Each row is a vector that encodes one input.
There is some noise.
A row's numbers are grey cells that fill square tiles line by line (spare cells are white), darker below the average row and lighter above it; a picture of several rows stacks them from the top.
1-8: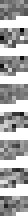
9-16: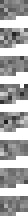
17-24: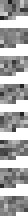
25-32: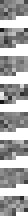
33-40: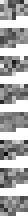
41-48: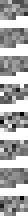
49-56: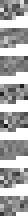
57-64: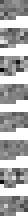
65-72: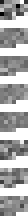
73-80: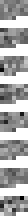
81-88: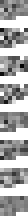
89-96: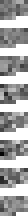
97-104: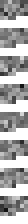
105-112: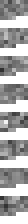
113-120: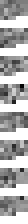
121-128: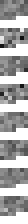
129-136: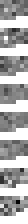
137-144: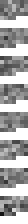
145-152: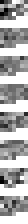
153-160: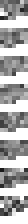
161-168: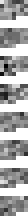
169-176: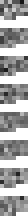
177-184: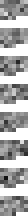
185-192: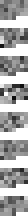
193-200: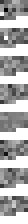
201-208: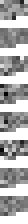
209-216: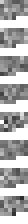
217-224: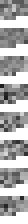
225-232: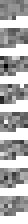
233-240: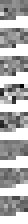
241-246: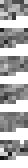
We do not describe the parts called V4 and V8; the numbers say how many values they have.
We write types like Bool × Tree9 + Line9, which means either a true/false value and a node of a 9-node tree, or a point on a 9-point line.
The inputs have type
Line6 × (Line6 + V8) + V4.
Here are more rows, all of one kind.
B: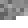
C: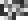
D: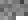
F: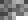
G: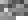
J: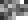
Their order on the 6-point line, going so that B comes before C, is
B, C, J, D, G, F.
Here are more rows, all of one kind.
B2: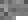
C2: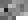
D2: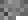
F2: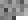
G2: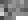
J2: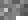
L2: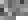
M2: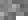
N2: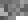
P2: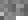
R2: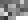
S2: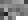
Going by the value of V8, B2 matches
F2, L2 and M2.
